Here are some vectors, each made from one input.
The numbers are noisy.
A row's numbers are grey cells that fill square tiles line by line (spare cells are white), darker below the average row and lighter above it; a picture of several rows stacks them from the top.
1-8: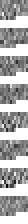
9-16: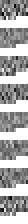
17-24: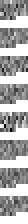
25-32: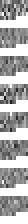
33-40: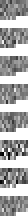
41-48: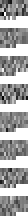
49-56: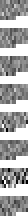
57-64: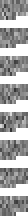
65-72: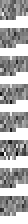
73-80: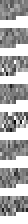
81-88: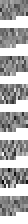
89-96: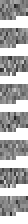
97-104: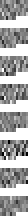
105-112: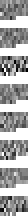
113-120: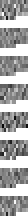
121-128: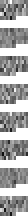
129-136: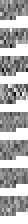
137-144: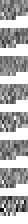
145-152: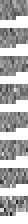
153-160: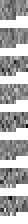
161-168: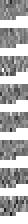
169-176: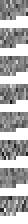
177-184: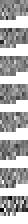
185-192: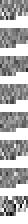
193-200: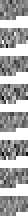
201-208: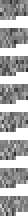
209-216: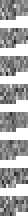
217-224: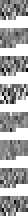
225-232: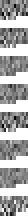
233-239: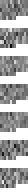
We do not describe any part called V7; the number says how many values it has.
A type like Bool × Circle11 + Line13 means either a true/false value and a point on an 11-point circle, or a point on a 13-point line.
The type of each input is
List2(Label9 × V7).
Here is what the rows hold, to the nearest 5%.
All of them are lists of up to two items, each one of 9 labels and a value of V7: a few are empty, 40% hold one and 60% two.
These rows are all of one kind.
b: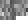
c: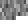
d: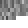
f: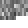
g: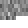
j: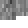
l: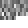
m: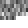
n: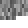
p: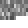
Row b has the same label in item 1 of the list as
m and p.
